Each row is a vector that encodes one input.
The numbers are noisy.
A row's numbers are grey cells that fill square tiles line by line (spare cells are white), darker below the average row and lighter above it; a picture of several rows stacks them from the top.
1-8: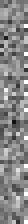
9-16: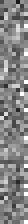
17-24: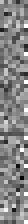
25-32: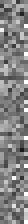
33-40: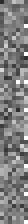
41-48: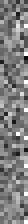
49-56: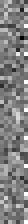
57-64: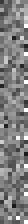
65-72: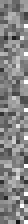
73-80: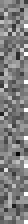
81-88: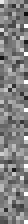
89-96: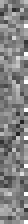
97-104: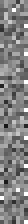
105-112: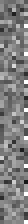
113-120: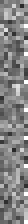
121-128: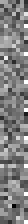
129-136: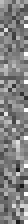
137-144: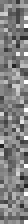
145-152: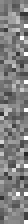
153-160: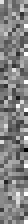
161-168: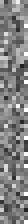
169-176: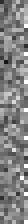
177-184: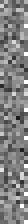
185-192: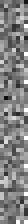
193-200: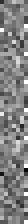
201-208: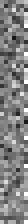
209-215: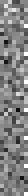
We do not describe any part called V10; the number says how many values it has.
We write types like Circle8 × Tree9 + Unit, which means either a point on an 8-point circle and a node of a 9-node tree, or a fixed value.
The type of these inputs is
(Bool × Bool × Bool + Unit) × Label7 + V10 × V10.
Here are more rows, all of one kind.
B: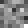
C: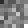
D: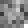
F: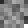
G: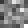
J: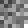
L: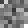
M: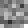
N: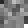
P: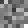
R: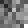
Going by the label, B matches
F, G and N.
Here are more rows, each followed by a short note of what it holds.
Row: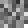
two values of V10
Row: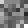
two values of V10
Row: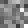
one of 7 labels
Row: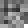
one of 7 labels and three true/false values
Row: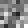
two values of V10
